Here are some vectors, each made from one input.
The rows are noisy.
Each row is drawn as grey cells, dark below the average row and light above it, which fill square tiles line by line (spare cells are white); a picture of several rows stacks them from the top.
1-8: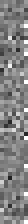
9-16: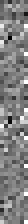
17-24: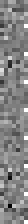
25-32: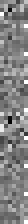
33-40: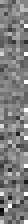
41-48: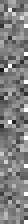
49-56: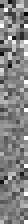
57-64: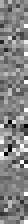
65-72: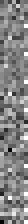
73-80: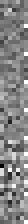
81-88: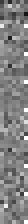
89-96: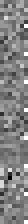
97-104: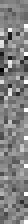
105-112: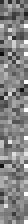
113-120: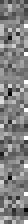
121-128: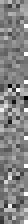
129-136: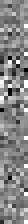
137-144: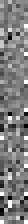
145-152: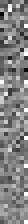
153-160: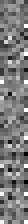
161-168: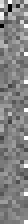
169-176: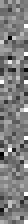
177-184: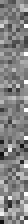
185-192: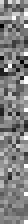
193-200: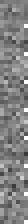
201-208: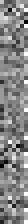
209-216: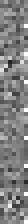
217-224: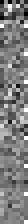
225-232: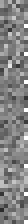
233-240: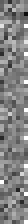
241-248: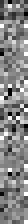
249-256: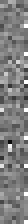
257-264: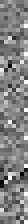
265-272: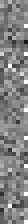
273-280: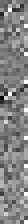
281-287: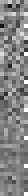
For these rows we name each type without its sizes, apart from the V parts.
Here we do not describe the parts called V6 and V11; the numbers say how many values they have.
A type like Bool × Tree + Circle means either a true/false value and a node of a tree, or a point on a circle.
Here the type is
Bool × Circle + Unit + V6 × V11.
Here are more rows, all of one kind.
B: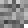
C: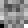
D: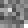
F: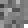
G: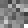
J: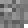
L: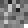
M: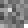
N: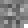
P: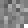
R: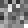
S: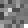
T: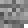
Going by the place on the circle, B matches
D, M, R and T.
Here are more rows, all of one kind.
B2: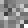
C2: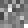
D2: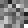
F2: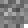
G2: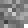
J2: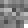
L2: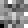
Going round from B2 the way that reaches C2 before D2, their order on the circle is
B2, G2, C2, J2, L2, D2, F2.
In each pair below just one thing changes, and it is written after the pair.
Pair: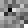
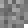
the value of V6
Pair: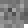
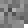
the value of V11
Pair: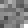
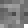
the value of V11
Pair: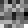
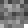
the value of V6
